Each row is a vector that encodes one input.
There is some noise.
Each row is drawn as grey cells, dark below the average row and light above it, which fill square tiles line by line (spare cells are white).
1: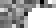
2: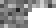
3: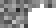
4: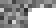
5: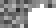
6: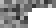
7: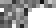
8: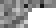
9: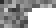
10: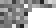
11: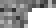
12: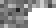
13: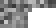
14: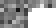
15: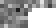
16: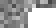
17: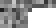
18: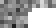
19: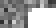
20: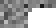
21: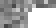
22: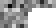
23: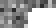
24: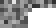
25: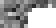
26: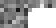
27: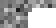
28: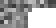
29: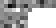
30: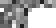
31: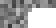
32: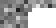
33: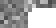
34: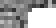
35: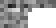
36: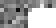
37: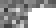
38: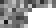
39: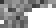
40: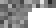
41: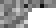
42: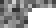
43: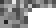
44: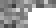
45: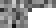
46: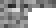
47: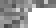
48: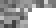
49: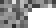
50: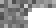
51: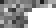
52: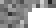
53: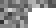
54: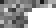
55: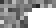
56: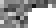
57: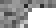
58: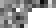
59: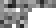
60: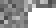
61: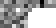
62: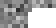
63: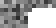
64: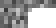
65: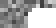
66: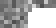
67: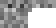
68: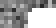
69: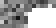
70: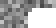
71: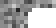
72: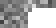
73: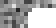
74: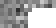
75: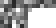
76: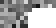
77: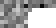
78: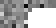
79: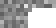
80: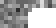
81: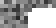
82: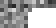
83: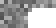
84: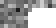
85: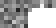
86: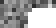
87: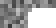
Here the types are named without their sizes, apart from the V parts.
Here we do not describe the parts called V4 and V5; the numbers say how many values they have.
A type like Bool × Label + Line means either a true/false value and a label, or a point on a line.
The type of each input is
(Bool × V5 + V4) × Line × Line.
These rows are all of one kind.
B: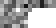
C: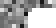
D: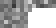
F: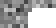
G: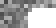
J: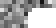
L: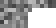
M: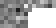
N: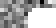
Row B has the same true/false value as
D and L.
